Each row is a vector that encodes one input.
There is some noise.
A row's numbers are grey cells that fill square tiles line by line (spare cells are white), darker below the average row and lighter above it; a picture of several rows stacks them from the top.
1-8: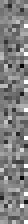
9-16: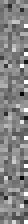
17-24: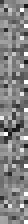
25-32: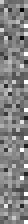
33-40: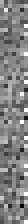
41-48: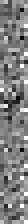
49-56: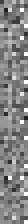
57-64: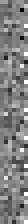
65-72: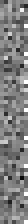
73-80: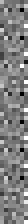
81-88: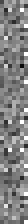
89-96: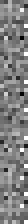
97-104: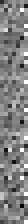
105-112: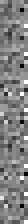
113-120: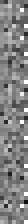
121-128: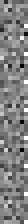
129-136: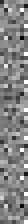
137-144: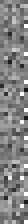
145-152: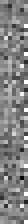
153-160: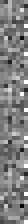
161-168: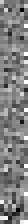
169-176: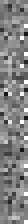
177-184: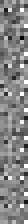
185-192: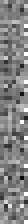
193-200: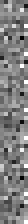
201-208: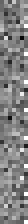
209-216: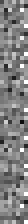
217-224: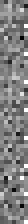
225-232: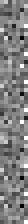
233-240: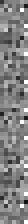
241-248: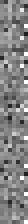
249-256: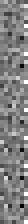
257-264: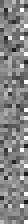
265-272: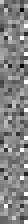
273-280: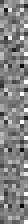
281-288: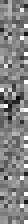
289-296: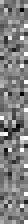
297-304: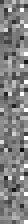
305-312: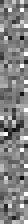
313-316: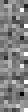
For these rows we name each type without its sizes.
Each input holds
a list of points on a line.
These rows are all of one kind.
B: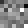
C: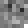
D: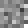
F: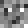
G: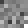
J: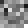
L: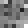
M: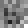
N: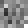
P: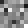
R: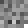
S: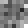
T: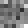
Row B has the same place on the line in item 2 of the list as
C and R.
